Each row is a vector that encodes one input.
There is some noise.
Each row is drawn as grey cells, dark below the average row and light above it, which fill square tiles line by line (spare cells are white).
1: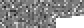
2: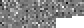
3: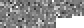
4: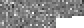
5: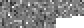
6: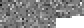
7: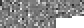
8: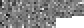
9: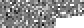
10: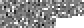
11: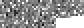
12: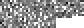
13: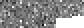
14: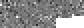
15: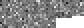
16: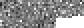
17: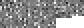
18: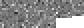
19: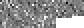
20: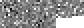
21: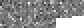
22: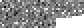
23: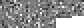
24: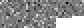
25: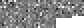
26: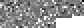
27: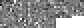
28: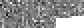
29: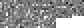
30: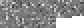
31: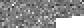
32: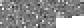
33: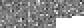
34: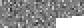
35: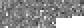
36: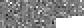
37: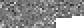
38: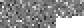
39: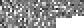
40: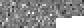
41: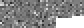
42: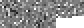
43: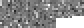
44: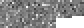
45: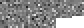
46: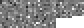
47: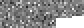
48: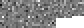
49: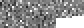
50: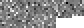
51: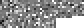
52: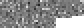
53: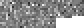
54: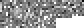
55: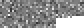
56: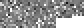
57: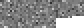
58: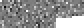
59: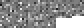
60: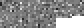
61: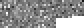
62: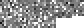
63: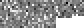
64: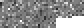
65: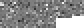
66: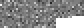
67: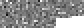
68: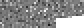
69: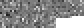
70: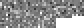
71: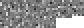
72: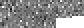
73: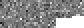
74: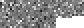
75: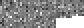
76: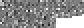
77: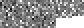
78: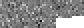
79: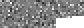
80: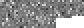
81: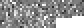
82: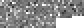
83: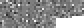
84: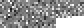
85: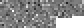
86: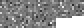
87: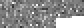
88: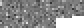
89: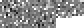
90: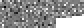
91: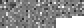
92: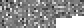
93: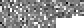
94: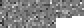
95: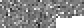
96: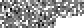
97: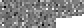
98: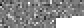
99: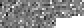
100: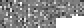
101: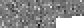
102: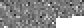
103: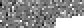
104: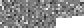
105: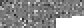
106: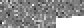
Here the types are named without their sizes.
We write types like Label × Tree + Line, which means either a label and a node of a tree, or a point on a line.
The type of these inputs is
Label × (Line + Tree).
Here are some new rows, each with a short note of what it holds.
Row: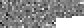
a label and a point on a line
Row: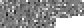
a label and a node of a tree
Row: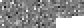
a label and a node of a tree
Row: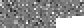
a label and a node of a tree
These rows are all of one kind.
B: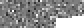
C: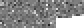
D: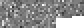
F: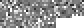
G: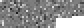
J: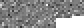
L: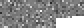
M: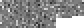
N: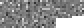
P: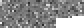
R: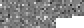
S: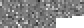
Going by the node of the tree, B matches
C, M and P.
